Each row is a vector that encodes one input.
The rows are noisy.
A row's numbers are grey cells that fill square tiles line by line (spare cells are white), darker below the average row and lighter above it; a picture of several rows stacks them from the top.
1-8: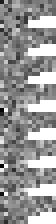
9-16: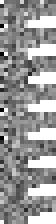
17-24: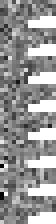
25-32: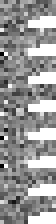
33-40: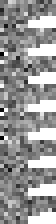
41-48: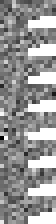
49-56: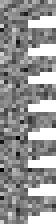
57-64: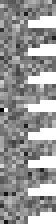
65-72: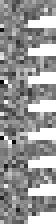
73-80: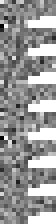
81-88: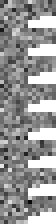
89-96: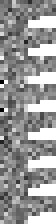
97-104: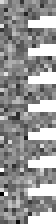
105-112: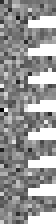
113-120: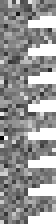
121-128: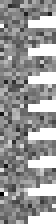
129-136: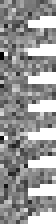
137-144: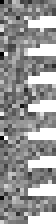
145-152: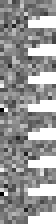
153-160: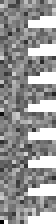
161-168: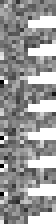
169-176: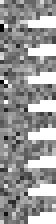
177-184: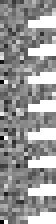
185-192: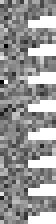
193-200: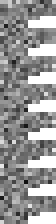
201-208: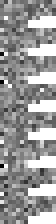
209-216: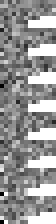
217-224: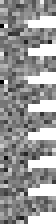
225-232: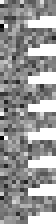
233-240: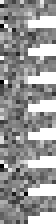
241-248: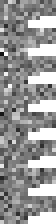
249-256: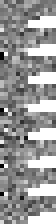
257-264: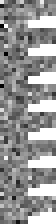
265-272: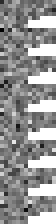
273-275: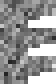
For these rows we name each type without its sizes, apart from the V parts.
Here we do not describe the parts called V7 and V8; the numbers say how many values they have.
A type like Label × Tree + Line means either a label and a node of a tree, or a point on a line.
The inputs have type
Bool × List(Line × V8) × V7 + Label.
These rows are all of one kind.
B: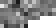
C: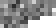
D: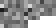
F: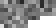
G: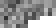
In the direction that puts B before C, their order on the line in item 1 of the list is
G, F, D, B, C.
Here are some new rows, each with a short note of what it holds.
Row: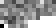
a true/false value and a value of V7, together with the empty list
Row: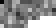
a label
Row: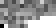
a true/false value and a value of V7, together with the empty list
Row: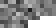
a true/false value and a value of V7, together with a list of one item
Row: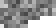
a true/false value and a value of V7, together with a list of one item
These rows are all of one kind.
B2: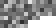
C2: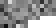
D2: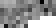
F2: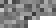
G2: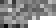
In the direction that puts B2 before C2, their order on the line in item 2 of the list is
G2, B2, C2, F2, D2.
